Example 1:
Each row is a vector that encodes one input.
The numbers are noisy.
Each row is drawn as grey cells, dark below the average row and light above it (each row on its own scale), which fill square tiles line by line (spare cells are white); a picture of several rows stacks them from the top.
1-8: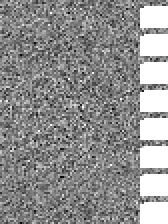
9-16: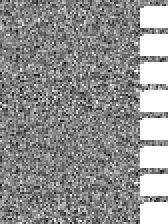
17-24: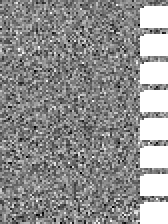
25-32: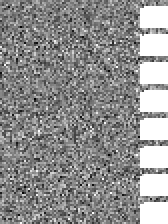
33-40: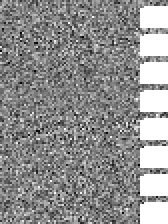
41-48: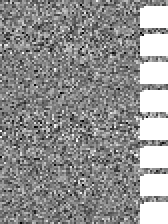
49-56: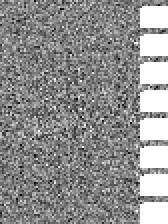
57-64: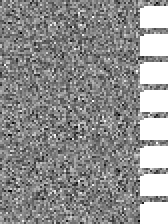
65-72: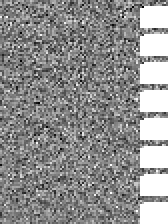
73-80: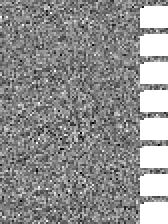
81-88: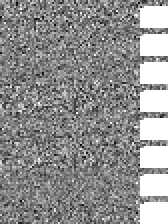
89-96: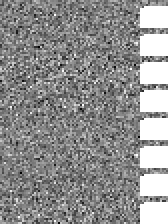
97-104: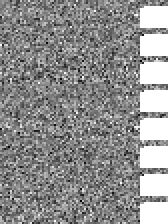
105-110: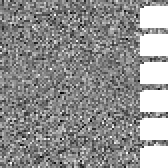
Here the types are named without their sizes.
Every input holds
a node of a tree.
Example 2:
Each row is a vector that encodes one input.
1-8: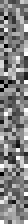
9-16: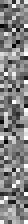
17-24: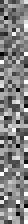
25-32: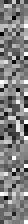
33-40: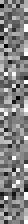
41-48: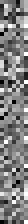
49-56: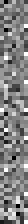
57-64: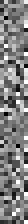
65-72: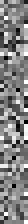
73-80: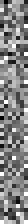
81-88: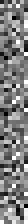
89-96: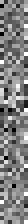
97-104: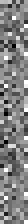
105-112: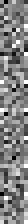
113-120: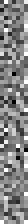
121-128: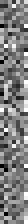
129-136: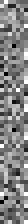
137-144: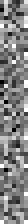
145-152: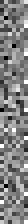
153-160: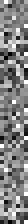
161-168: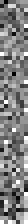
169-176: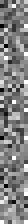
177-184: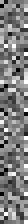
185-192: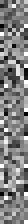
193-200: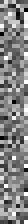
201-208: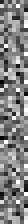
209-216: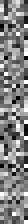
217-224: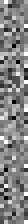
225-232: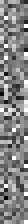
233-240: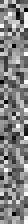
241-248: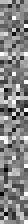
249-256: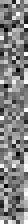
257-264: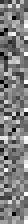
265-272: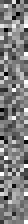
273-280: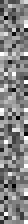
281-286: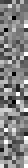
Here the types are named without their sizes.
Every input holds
four true/false values.
